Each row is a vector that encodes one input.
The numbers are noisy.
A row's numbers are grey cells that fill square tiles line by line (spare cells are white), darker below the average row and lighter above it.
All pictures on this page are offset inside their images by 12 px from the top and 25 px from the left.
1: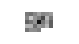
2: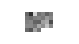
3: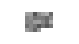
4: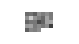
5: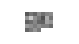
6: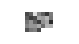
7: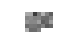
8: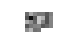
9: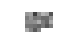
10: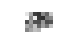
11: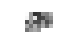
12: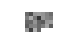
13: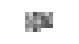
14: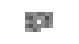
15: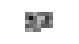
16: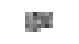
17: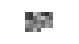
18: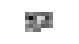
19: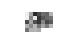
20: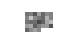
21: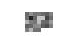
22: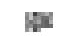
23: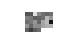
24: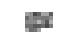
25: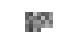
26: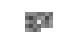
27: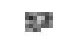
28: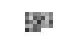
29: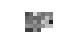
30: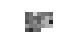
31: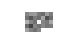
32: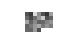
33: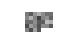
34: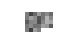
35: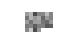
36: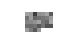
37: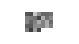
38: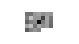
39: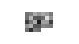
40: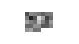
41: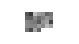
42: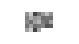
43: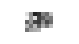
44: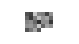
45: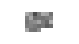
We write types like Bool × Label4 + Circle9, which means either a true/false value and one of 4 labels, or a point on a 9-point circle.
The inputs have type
List2(Line4).
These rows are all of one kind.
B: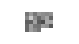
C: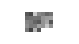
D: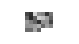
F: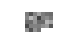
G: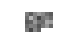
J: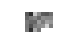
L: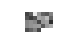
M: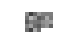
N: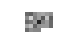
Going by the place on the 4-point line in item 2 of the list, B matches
F and G.
